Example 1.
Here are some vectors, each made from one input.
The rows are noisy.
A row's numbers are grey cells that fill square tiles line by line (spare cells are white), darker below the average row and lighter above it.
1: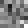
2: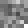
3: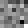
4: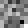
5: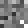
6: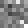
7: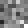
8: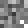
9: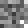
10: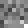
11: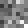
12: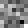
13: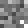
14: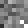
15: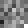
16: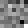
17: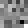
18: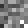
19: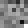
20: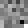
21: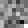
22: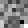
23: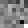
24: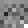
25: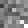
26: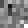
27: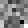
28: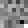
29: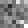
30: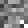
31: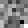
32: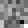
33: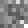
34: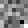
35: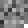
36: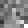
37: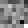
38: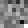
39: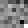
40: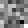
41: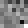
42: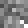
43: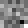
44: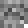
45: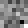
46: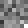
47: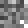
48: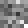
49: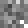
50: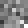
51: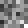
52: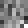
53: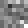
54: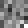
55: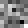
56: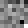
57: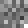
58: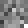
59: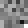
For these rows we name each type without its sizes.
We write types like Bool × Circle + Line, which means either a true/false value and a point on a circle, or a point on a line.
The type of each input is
Line × (Tree + Unit).
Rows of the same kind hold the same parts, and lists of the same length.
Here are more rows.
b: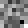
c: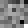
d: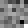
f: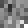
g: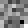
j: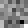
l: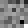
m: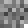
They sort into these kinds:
b, c, d, g, j, l
f, m

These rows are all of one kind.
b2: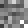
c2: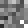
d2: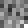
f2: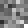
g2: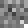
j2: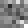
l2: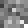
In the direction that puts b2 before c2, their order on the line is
f2, d2, l2, b2, g2, c2, j2.
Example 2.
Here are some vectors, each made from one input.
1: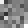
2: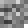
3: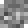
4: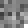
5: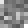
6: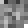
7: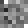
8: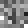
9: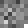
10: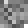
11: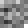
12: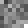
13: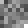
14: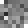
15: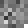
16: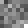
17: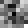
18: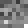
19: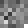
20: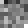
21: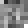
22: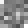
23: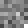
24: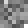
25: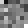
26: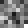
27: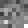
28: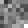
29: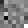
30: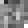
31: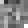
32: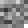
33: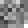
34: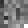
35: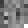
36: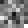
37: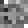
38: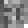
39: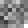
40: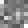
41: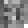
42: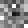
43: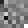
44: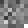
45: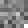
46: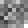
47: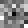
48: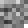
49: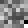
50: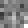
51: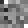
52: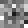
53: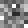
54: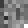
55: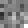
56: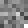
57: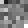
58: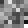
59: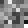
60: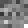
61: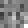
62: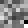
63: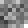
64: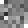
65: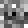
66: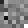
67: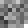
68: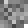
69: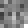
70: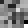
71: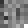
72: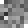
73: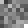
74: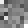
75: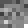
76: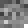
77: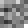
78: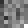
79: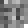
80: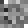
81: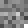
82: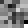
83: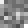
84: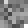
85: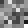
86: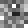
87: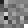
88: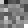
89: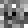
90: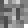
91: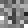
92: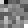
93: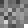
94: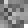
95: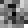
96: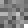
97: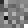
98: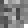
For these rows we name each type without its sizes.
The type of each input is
Bool × Bool × Bool × Bool + Tree.
